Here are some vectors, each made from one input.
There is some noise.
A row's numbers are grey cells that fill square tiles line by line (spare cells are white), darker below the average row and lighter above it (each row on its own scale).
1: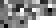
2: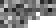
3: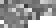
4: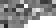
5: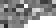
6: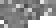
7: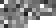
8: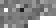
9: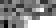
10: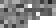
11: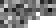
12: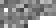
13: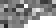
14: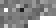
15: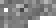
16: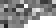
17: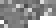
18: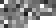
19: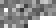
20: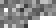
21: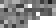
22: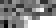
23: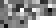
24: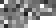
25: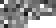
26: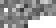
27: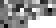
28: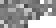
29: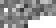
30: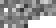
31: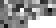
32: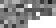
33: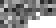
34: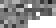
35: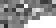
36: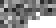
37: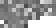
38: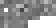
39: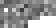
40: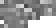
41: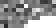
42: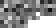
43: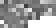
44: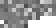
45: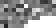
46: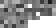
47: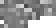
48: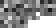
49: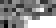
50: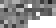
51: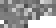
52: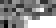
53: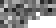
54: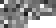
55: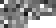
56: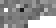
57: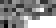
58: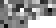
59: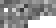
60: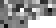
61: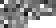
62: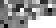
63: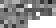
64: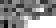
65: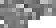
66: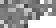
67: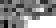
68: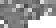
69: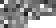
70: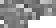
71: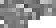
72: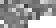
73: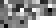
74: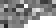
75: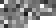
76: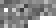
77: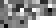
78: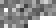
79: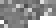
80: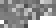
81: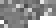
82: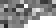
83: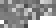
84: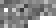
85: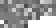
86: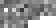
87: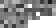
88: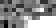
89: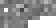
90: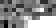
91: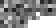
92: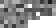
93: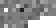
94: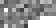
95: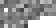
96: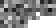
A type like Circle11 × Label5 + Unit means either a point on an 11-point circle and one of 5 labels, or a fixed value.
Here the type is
Bool × Label5 + Label6.
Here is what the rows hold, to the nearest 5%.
About 45% of them hold one of 5 labels and a true/false value. The rest hold one of 6 labels.
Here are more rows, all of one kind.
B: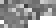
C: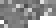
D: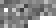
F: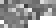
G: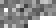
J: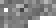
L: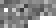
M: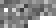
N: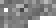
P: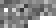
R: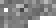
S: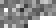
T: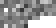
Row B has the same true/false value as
C and F.
